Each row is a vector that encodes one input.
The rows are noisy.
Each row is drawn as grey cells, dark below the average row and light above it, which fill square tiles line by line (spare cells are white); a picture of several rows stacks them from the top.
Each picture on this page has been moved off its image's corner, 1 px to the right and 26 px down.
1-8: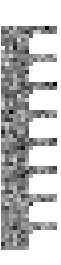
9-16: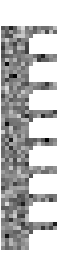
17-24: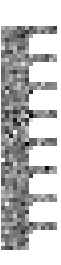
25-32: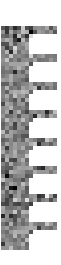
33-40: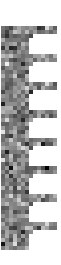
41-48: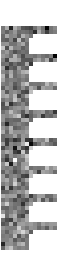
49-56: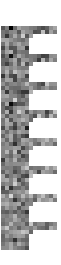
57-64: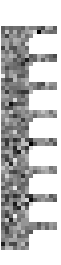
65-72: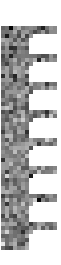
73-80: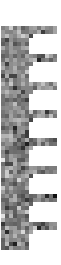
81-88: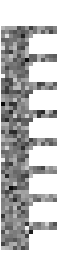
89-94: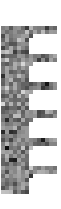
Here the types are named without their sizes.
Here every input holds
a list of points on a line.
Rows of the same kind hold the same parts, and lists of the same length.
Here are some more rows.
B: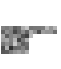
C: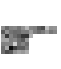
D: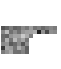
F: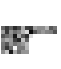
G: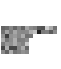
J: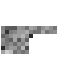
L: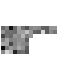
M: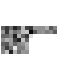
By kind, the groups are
B, C
D, G
F, M
J, L

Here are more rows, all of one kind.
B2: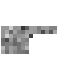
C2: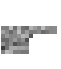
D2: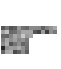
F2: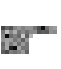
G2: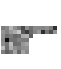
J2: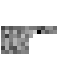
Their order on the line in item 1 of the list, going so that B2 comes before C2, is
G2, B2, C2, D2, J2, F2.
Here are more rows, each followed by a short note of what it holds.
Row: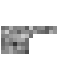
a list of two items
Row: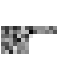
the empty list
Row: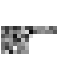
the empty list
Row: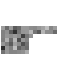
a list of one item
